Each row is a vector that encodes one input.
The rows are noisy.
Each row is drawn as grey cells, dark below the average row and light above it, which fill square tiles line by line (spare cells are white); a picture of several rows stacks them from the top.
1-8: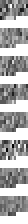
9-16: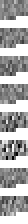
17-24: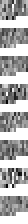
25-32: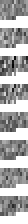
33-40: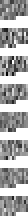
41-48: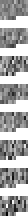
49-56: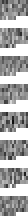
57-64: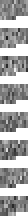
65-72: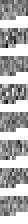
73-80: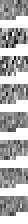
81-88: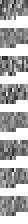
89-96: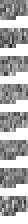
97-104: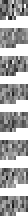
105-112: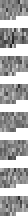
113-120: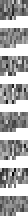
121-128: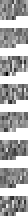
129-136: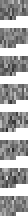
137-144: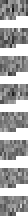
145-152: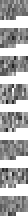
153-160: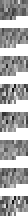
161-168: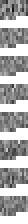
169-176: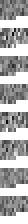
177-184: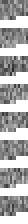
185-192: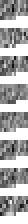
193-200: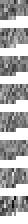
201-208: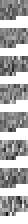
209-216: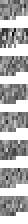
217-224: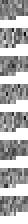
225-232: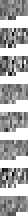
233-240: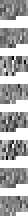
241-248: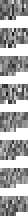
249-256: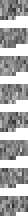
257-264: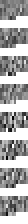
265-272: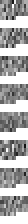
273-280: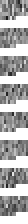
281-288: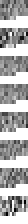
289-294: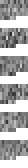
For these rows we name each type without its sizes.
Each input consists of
a list of points on a circle.
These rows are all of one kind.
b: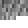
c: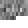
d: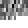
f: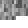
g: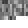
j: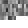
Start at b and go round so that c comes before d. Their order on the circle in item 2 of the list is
b, g, c, f, j, d.
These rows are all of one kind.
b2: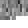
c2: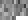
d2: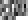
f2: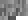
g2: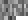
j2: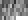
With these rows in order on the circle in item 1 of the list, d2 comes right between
f2 and j2.
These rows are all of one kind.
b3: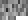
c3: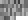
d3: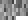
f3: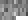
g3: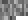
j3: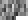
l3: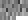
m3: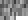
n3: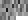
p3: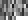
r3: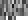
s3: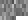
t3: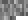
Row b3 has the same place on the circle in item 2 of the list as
j3, l3 and r3.
